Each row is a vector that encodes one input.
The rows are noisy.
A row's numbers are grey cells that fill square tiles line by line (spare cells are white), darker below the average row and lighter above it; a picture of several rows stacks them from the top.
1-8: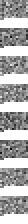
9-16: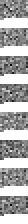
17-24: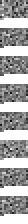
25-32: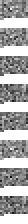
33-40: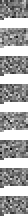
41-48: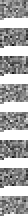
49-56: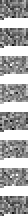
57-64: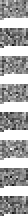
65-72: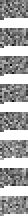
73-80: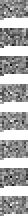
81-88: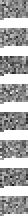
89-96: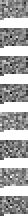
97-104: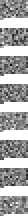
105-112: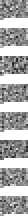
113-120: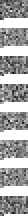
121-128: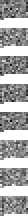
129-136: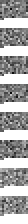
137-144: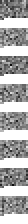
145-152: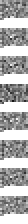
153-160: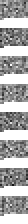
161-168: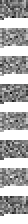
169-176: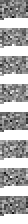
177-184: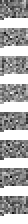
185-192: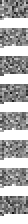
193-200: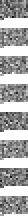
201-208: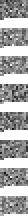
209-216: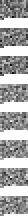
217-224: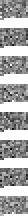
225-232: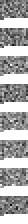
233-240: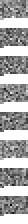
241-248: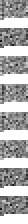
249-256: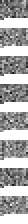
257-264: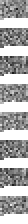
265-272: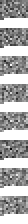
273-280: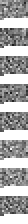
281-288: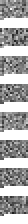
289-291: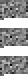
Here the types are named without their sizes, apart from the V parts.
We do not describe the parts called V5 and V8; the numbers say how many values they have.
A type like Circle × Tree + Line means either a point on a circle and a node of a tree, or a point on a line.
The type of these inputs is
(Bool × Bool × Bool × Bool + Unit) × V5 × V8 + List(Line).
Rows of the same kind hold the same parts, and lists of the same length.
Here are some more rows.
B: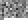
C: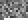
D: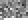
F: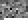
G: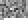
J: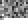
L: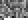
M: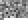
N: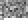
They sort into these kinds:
B, G, M
C
D, N
F
J
L

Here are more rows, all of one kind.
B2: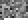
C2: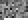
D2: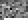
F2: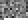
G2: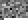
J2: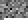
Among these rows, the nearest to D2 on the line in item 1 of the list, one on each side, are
C2 and J2.
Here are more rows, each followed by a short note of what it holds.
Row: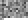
four true/false values, a value of V5 and a value of V8
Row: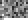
the empty list
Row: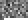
a list of two items
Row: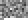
four true/false values, a value of V5 and a value of V8
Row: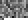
a list of one item
